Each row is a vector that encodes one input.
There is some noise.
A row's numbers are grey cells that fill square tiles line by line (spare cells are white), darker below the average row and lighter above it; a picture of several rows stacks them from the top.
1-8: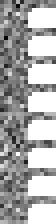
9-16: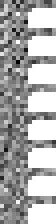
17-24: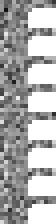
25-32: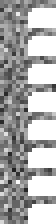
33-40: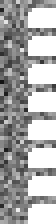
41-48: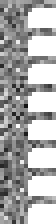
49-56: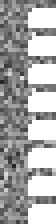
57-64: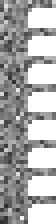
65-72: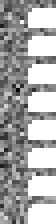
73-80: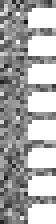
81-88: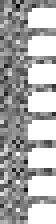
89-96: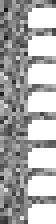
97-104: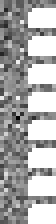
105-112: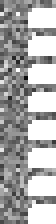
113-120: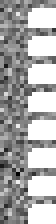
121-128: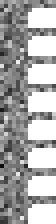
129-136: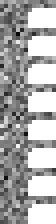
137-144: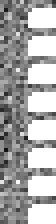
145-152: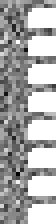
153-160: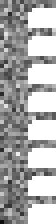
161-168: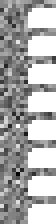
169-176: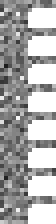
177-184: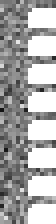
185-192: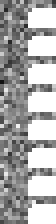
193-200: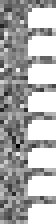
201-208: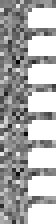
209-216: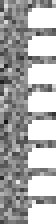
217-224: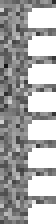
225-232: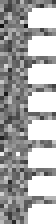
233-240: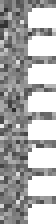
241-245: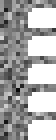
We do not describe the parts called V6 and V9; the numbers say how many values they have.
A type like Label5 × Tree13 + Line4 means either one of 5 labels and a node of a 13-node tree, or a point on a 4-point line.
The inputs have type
Bool × (Line5 + V6) + V9.
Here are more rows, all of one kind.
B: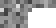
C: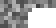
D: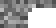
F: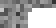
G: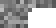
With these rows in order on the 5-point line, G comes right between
D and F.
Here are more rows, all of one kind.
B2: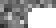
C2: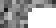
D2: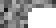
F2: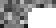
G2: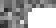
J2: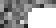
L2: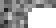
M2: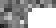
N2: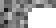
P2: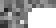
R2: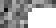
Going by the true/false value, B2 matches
F2 and M2.
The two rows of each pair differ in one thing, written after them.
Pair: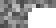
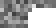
the true/false value
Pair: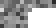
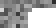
the true/false value
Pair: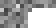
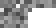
the true/false value
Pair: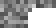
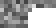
the place on the 5-point line
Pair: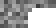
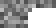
the true/false value
